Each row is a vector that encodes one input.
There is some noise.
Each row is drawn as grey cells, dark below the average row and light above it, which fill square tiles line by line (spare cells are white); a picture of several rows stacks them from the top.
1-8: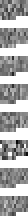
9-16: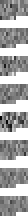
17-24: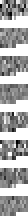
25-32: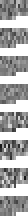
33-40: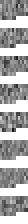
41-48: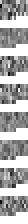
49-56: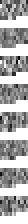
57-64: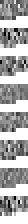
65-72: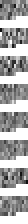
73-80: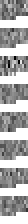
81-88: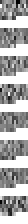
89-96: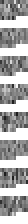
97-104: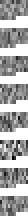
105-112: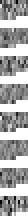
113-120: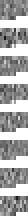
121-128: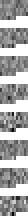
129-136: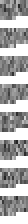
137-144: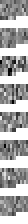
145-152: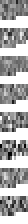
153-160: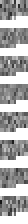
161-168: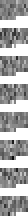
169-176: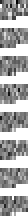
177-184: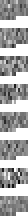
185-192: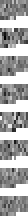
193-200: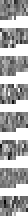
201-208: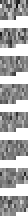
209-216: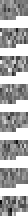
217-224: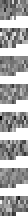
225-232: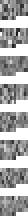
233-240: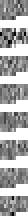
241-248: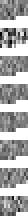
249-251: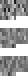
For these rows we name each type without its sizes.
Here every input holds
a list of points on a circle.
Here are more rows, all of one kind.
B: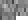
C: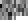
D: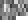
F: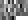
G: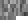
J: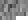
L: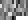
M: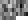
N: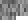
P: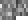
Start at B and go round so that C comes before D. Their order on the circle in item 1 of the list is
B, N, F, C, D, J, G, P, M, L.
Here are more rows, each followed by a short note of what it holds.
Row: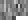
a list of three items
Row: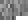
a list of one item
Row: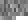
a list of two items
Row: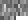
a list of three items
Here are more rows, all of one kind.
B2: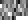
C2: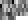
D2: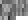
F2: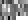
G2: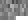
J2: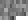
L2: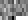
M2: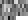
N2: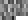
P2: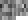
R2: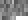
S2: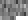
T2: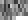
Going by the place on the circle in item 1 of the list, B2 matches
D2 and L2.
